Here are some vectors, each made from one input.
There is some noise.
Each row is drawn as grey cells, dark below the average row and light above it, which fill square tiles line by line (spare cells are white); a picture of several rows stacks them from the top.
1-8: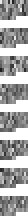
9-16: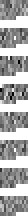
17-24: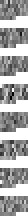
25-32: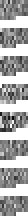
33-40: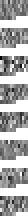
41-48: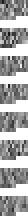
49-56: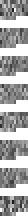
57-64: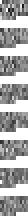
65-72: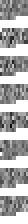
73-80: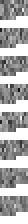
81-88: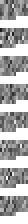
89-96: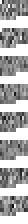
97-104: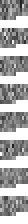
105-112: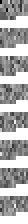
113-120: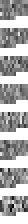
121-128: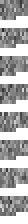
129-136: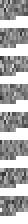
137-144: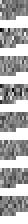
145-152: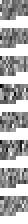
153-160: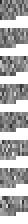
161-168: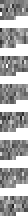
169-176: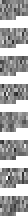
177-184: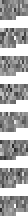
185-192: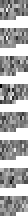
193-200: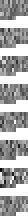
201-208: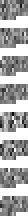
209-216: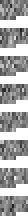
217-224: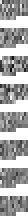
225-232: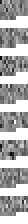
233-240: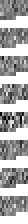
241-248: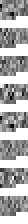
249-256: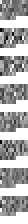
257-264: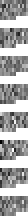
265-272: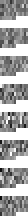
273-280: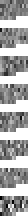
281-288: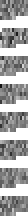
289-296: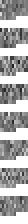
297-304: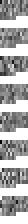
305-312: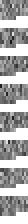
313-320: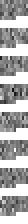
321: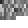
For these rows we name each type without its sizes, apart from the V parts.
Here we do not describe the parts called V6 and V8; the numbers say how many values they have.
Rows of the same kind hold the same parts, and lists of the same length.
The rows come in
5 kinds.
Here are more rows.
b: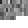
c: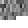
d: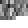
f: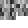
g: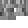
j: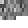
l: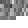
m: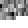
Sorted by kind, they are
b, f, g
c, j
d
l
m

